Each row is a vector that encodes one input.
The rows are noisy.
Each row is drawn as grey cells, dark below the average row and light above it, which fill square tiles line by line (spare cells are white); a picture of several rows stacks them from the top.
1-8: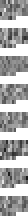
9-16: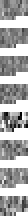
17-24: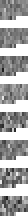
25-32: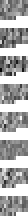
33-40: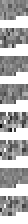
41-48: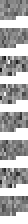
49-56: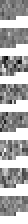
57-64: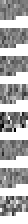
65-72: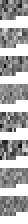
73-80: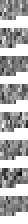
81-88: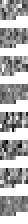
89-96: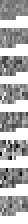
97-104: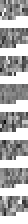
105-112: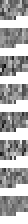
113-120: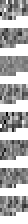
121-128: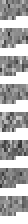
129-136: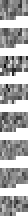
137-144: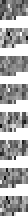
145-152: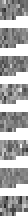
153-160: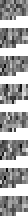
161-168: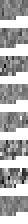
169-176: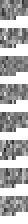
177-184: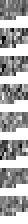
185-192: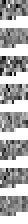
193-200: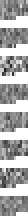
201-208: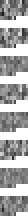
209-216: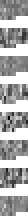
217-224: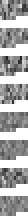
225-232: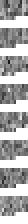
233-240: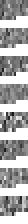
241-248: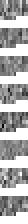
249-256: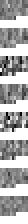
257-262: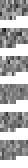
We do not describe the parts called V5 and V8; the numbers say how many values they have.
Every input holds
either a fixed value, or one of 9 labels, a value of V5 and a value of V8, or four true/false values.
